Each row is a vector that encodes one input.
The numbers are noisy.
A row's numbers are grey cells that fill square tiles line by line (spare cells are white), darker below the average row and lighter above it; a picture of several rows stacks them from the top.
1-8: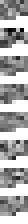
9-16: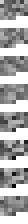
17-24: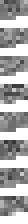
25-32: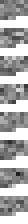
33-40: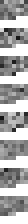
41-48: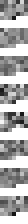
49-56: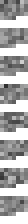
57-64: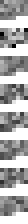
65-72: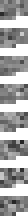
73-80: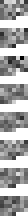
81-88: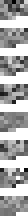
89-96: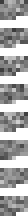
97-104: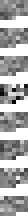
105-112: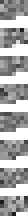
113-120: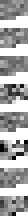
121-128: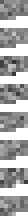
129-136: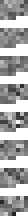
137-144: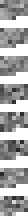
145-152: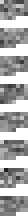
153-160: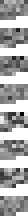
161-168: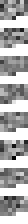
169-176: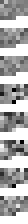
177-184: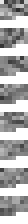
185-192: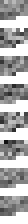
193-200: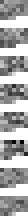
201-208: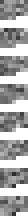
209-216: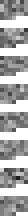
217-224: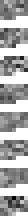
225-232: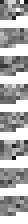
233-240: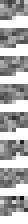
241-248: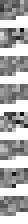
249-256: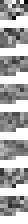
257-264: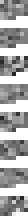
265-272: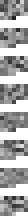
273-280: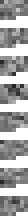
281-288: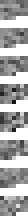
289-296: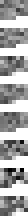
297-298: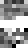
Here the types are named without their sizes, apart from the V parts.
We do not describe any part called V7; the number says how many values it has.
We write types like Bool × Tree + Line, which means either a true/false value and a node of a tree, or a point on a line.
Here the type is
((Bool × Bool × Bool + Unit) × V7 + Circle) × Line.
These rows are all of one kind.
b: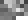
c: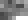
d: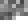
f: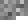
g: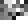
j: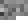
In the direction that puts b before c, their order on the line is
b, d, f, j, g, c.
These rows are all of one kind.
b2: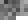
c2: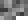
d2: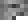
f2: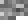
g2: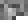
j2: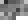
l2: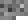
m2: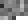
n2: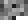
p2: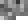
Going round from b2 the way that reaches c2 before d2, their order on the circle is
b2, l2, c2, n2, d2, g2, f2, j2, p2, m2.
